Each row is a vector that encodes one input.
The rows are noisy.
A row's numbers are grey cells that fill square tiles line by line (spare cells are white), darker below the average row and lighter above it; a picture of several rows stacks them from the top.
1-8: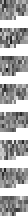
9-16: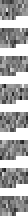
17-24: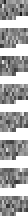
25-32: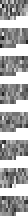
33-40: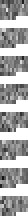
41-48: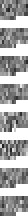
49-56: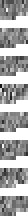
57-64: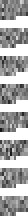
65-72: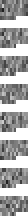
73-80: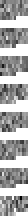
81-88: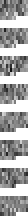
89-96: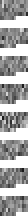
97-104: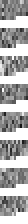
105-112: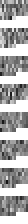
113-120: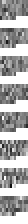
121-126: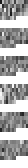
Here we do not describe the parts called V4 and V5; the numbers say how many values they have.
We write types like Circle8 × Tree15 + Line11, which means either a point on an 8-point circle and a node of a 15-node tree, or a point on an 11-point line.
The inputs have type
Bool × Bool × Bool × Bool × V5 + Label6 × V4.
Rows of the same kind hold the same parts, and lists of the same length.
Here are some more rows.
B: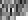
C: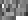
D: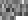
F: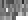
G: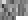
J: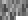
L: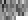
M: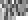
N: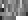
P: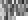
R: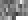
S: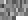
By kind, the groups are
B, L, M, P
C, D, F, G, J, N, R, S

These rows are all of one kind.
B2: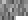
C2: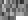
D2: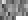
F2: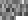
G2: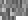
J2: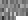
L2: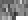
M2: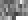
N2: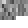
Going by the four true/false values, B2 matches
G2 and J2.
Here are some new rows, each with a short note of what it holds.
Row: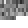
four true/false values and a value of V5
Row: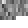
four true/false values and a value of V5
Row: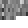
four true/false values and a value of V5
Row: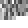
one of 6 labels and a value of V4
